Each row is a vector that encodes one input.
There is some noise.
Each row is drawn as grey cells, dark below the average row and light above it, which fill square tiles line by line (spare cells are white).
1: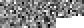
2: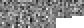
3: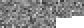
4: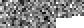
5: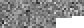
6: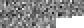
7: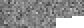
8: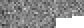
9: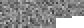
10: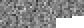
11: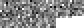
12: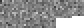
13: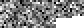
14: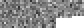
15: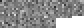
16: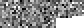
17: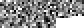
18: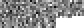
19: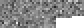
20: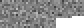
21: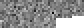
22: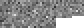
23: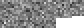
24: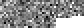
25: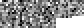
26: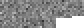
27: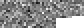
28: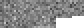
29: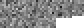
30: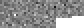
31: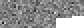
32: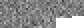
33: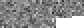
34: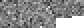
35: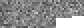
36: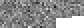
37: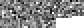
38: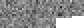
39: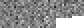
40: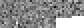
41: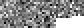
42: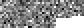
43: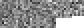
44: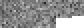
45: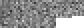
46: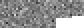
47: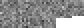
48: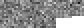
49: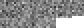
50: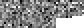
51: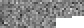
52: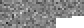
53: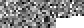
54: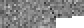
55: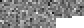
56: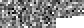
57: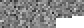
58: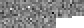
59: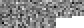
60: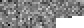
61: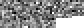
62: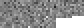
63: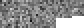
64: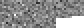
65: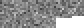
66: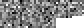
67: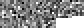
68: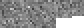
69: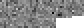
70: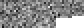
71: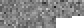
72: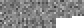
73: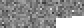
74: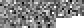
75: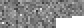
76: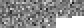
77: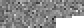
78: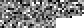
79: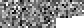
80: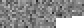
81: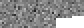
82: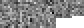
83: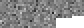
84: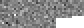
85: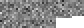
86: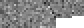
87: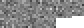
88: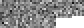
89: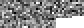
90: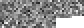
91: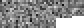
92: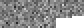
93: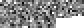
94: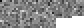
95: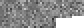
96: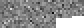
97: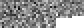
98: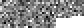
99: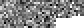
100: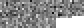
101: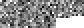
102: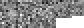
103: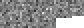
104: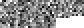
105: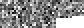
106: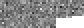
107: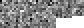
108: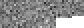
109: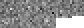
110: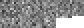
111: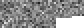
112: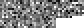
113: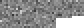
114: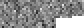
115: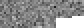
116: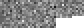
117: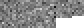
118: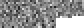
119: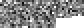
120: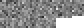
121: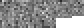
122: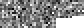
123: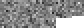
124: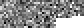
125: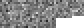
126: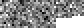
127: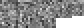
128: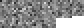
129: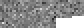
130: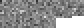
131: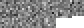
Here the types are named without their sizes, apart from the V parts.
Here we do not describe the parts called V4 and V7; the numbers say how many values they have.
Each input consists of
either a point on a circle, or three true/false values, a value of V4 and a value of V7.
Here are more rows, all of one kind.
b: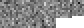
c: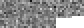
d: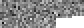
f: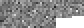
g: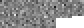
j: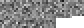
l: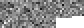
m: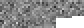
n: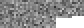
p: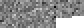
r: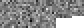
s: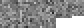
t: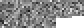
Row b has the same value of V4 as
f, g and p.
